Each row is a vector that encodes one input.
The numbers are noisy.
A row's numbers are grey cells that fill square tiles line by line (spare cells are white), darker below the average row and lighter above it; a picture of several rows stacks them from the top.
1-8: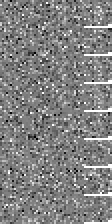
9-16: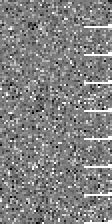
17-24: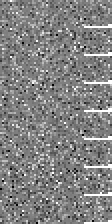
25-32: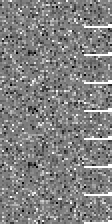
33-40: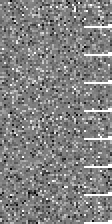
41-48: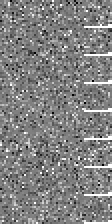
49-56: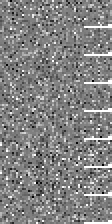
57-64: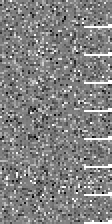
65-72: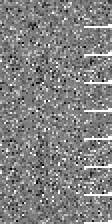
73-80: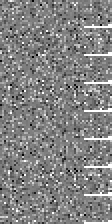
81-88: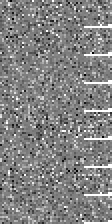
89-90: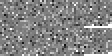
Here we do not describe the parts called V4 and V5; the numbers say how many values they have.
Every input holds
a point on each of two 3-point lines, together with either a true/false value and a value of V5, or a value of V4.
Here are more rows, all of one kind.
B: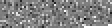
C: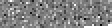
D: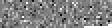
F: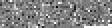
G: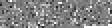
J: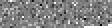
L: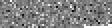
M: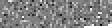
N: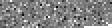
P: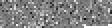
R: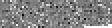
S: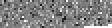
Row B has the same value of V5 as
C, D, J and M.
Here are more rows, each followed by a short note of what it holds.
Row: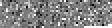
a point on each of two 3-point lines and a value of V4
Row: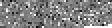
a point on each of two 3-point lines and a value of V4
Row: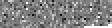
a point on each of two 3-point lines, a true/false value and a value of V5
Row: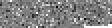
a point on each of two 3-point lines, a true/false value and a value of V5
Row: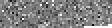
a point on each of two 3-point lines and a value of V4
